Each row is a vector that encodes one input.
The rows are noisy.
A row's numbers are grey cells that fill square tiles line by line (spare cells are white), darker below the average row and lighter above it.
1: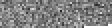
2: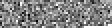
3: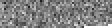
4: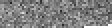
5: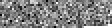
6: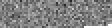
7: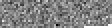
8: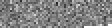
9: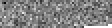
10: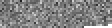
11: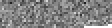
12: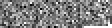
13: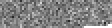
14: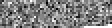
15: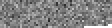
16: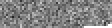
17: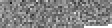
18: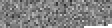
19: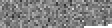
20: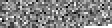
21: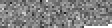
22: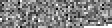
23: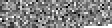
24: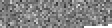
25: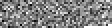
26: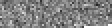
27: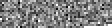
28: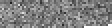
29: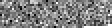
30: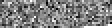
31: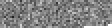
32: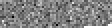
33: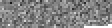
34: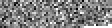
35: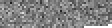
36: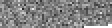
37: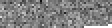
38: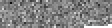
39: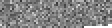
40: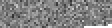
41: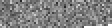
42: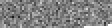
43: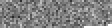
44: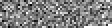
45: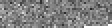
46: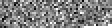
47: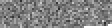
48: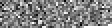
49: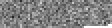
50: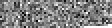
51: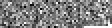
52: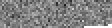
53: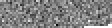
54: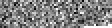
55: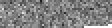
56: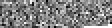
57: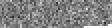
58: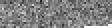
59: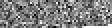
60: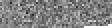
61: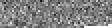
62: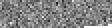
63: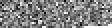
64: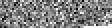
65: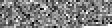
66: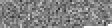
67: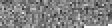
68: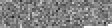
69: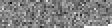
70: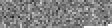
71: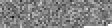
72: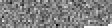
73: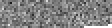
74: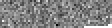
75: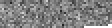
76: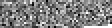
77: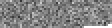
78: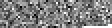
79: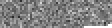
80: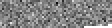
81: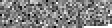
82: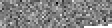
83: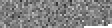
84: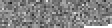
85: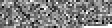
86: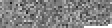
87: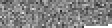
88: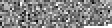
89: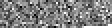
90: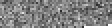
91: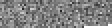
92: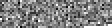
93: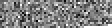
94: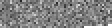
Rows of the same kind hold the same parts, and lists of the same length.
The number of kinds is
4.
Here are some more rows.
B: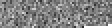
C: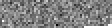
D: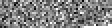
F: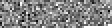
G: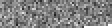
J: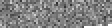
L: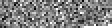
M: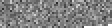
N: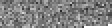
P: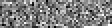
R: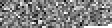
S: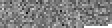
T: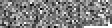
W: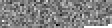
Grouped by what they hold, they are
B, C, G, N, S, W
D, L
F, P, R, T
J, M

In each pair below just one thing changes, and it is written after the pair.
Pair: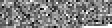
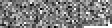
the place on the 6-point circle
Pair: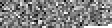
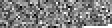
the true/false value
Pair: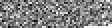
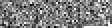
the true/false value
